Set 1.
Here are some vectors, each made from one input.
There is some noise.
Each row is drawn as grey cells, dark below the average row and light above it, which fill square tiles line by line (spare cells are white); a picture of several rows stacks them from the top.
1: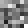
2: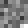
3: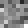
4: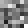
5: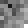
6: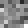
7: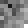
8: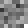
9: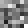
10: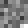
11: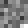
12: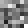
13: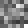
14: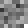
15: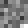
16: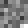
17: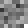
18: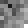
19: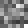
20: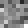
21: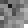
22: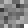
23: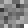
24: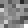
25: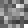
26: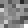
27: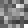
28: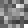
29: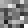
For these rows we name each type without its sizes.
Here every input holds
a point on a line.
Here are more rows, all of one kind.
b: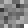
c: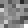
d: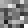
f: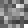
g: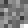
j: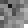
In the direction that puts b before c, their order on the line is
d, b, j, g, c, f.
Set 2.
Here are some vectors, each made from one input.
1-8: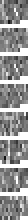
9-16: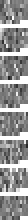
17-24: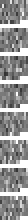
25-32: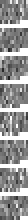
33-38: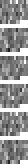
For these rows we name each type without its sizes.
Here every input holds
either a fixed value, or three true/false values.
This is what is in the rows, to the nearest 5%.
About 25% of them hold a fixed value. The rest hold three true/false values.
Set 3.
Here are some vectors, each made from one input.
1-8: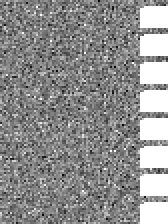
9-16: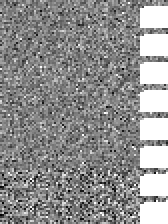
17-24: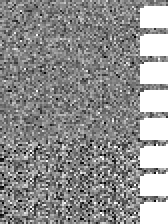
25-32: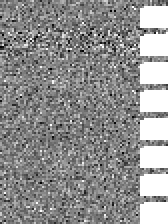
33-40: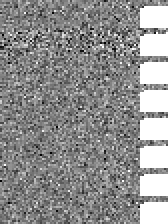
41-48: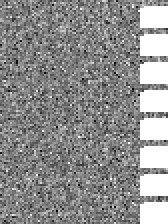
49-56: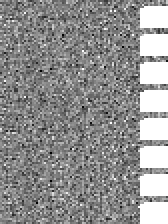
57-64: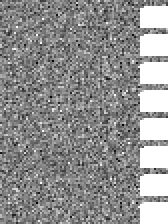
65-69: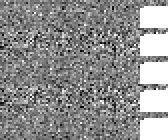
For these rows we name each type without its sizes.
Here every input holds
either a fixed value, or four true/false values.
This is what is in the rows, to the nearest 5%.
About 15% of them hold a fixed value. The rest hold four true/false values.
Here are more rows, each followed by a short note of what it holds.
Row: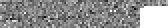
four true/false values
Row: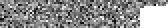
a fixed value
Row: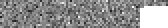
four true/false values
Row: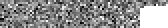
a fixed value
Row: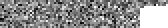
a fixed value
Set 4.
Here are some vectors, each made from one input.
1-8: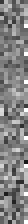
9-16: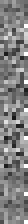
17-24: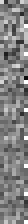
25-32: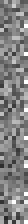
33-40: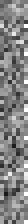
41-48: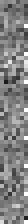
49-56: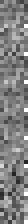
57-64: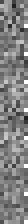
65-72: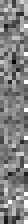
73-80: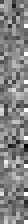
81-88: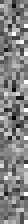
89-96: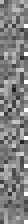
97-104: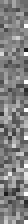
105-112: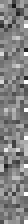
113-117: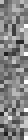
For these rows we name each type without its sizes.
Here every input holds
three true/false values.
